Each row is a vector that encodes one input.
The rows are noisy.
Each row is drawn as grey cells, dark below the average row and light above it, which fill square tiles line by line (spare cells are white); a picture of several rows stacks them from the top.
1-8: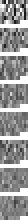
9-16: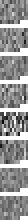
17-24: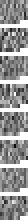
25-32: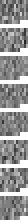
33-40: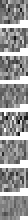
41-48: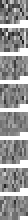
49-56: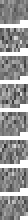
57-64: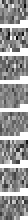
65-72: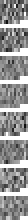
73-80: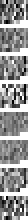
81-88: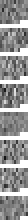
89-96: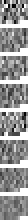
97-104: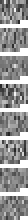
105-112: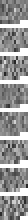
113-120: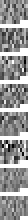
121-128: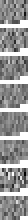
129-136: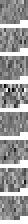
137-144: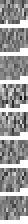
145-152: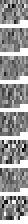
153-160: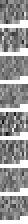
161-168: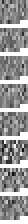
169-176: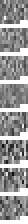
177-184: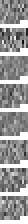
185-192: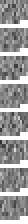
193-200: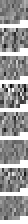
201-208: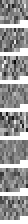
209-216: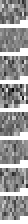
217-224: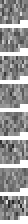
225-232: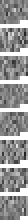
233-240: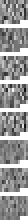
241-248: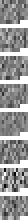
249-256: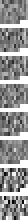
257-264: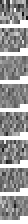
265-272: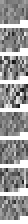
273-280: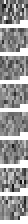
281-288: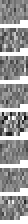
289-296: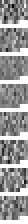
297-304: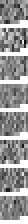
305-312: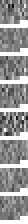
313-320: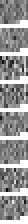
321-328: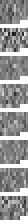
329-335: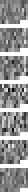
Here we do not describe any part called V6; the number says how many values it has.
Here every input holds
a list of up to two items, each one of 7 labels and a value of V6.
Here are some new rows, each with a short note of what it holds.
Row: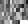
the empty list
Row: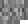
a list of one item
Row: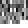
the empty list
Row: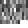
the empty list
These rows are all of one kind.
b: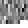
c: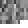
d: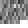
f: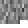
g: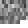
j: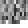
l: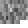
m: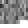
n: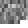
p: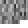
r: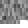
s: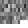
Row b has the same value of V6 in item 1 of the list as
c, f, j and n.
